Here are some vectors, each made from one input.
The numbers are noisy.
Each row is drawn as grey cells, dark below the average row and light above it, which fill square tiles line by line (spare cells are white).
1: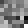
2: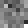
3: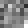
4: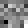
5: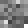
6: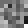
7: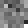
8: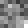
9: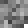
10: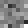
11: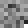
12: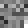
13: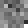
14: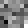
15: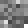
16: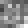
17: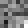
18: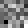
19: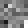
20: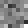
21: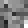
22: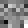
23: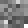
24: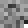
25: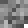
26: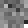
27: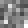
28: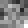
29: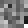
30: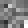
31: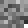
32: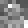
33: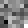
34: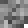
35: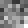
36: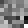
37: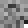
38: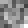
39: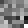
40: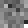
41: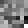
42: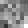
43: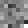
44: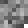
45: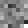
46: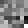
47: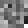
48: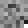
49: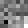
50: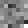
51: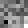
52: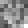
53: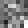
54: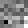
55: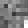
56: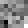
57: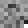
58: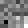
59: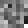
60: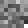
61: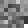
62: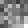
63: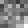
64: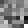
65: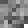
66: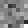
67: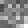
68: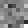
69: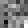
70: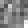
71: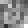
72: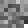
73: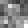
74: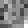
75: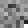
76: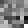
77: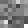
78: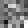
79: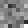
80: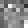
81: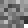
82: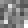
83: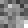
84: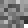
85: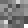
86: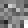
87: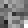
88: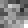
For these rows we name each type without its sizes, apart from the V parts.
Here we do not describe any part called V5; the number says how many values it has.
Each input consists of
a point on a circle, together with either a fixed value, or a true/false value and a value of V5.
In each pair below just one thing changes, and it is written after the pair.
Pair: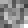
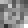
the value of V5
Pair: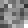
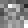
the place on the circle
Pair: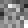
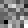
the true/false value
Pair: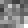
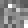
the place on the circle
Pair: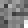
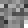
the value of V5
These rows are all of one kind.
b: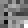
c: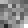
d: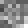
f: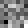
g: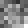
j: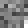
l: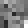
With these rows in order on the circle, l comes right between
c and j.
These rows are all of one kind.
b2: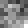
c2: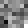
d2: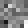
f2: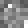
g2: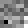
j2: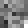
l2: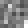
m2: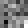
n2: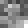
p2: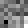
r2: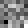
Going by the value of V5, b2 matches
c2 and r2.
